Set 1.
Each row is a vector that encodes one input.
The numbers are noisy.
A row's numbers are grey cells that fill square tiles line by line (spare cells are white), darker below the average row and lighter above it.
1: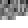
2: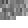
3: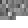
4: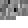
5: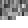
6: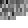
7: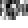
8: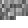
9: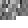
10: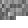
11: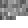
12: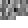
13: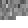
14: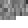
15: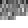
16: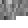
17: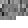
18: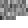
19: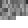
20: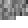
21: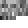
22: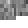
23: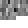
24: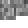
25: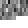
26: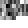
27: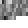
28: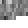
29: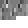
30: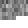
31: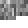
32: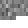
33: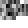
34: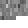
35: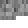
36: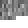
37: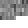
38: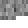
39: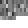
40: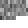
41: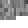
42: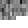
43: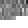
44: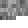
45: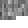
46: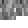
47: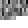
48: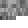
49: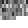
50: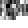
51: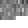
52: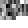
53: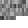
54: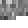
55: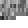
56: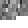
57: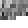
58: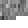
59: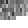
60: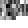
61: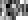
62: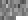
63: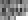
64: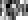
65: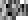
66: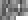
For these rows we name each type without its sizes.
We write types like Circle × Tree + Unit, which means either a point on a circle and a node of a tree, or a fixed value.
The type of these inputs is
Bool × Label + Unit.
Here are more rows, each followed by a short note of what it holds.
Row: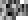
a fixed value
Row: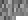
a label and a true/false value
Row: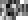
a fixed value
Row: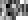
a fixed value
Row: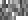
a label and a true/false value
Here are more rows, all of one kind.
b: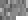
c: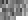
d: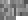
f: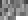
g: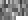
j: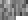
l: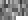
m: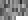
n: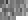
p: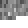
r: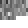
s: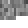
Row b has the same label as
c, n and r.
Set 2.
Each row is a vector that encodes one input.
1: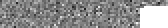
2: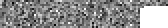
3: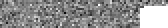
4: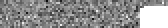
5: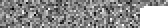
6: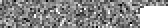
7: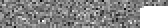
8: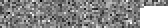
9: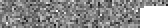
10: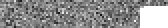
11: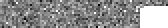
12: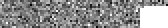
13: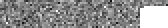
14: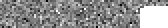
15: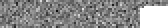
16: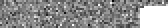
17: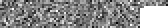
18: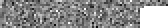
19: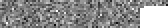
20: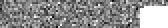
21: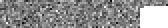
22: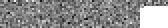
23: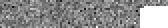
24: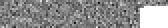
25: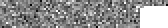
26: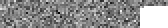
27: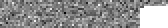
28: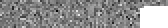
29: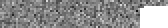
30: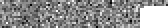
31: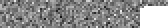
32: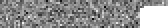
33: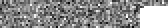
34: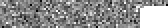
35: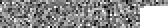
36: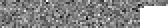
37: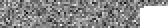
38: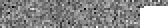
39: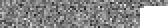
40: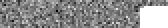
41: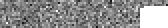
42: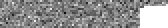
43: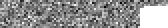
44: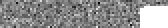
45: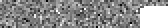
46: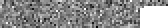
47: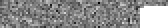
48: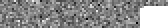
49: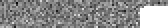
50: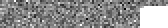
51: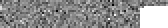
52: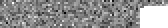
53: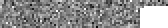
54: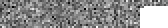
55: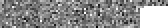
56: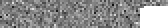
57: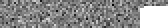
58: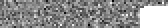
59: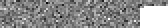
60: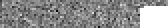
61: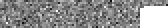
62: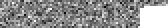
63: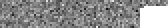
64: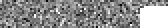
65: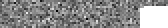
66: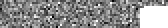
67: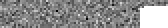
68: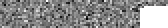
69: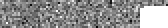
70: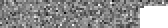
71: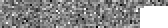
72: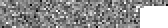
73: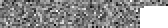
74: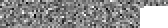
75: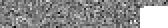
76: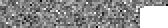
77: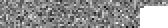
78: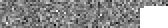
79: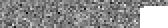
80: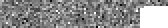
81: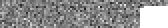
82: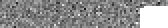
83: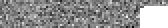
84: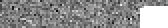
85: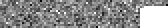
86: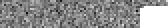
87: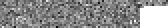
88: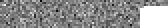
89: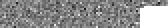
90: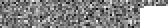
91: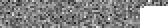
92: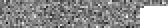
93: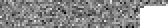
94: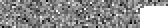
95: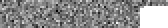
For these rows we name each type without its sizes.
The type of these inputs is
(Circle + Unit) × (Tree + Unit).
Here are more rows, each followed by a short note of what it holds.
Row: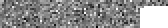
a point on a circle
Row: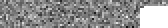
a node of a tree
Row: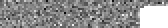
a node of a tree
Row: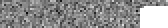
a point on a circle and a node of a tree
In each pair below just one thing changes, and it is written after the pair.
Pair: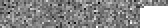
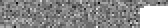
the node of the tree
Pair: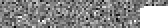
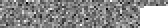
the node of the tree
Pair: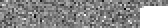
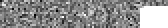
the node of the tree
